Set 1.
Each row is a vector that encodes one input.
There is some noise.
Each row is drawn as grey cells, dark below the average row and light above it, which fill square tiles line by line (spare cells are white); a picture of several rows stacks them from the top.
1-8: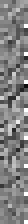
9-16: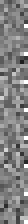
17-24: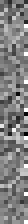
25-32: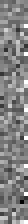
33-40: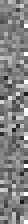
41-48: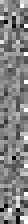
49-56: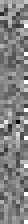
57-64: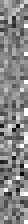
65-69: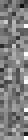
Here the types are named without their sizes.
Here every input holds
a point on a line.
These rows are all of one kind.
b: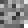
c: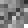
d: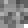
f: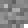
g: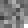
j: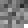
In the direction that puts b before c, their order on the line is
b, g, c, j, d, f.
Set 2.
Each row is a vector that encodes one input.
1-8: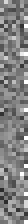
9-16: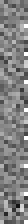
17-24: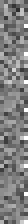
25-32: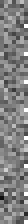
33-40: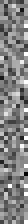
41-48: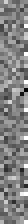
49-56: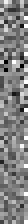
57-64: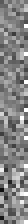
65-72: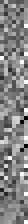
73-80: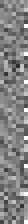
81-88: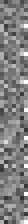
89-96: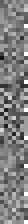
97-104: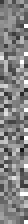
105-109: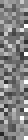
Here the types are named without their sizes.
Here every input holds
a point on a line.
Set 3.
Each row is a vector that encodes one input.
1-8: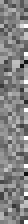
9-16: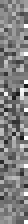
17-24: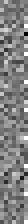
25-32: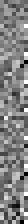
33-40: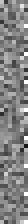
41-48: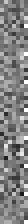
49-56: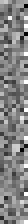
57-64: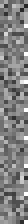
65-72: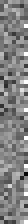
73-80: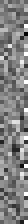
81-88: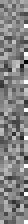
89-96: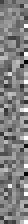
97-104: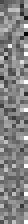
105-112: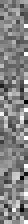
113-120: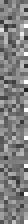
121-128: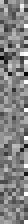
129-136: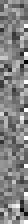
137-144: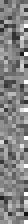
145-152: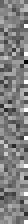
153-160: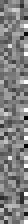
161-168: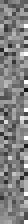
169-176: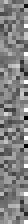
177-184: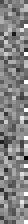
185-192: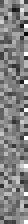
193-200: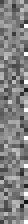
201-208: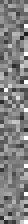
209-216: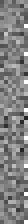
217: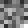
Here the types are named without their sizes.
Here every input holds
a point on a line.
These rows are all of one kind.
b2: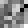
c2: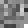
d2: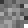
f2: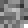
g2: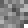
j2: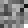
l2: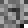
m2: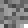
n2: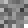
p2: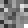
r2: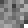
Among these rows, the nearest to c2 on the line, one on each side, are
m2 and p2.
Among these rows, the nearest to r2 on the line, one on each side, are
d2 and g2.
